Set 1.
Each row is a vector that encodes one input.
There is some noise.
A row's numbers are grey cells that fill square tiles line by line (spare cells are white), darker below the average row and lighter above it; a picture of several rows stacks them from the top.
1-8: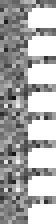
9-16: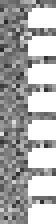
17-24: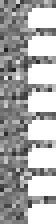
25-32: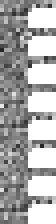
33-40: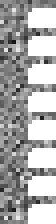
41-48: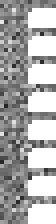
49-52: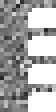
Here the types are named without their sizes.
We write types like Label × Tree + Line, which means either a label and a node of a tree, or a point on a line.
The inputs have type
Line.
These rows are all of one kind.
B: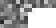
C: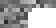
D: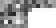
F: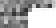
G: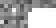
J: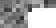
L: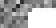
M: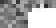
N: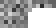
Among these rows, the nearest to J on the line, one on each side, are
G and M.
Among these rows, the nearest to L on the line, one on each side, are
B and N.
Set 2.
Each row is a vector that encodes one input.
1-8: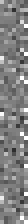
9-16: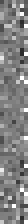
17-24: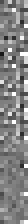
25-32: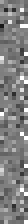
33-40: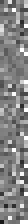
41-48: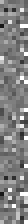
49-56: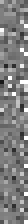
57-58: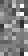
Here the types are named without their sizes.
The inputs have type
Tree.
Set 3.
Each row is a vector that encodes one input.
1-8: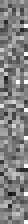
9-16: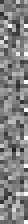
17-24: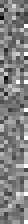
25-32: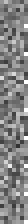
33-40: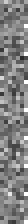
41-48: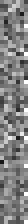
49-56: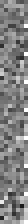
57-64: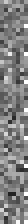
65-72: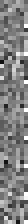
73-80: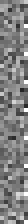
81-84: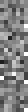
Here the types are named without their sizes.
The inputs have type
Line.
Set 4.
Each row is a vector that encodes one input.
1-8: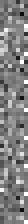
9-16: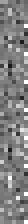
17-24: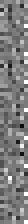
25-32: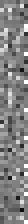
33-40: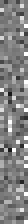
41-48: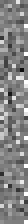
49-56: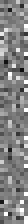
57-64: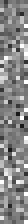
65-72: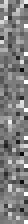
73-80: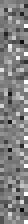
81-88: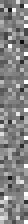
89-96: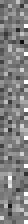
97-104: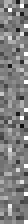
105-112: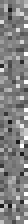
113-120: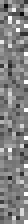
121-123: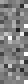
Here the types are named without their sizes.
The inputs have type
Line.
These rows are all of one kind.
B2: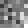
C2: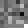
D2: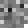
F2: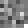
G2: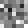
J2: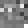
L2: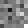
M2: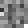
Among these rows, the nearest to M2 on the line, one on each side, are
D2 and G2.
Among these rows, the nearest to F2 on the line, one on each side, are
B2 and J2.
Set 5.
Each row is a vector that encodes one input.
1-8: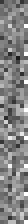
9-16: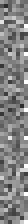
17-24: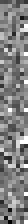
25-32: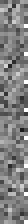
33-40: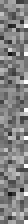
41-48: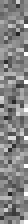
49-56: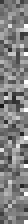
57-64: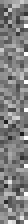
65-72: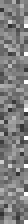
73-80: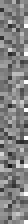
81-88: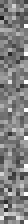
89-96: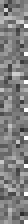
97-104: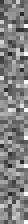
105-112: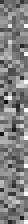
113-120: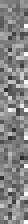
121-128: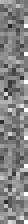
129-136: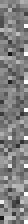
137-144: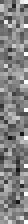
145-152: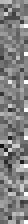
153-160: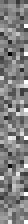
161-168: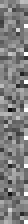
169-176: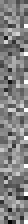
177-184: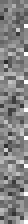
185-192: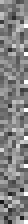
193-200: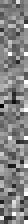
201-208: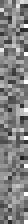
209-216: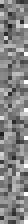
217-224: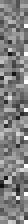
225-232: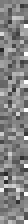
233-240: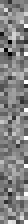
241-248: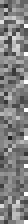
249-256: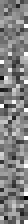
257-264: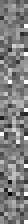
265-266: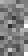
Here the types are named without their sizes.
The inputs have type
Line.
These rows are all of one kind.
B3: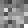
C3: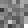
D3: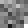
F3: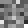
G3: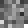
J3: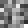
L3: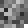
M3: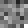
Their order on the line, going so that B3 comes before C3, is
J3, B3, F3, G3, L3, M3, C3, D3.
